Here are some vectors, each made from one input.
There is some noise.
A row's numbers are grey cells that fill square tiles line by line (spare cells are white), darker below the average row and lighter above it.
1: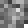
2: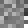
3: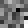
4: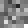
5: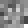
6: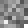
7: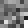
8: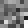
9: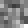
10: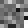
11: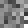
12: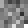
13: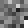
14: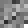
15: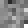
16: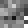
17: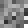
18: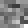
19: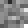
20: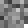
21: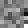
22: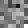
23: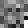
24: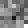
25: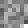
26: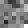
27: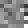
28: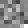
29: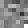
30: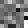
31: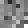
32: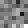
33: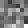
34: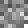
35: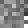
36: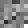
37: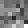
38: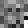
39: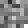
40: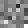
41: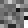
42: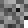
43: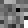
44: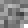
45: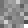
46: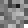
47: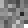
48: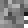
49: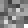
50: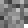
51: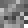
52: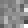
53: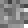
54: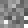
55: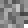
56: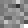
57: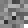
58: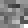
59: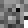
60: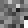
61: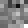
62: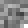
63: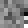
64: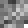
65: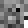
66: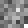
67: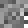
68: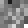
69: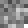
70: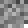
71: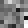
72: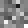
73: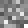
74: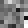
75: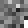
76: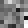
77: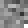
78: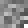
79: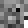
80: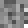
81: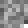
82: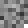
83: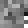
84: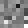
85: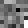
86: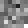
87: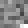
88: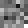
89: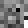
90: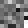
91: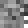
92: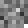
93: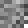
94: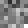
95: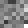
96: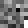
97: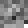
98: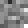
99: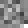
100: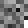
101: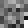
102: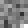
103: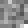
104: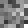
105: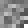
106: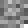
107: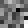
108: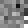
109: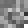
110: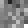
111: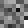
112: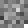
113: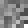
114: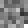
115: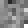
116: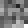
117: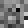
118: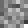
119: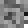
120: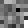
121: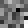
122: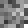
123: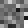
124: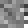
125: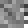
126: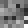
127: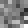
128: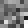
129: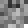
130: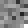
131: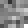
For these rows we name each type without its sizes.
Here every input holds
a label, together with either a fixed value, or four true/false values.
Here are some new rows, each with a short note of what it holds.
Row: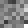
a label and four true/false values
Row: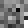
a label
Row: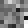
a label
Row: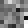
a label
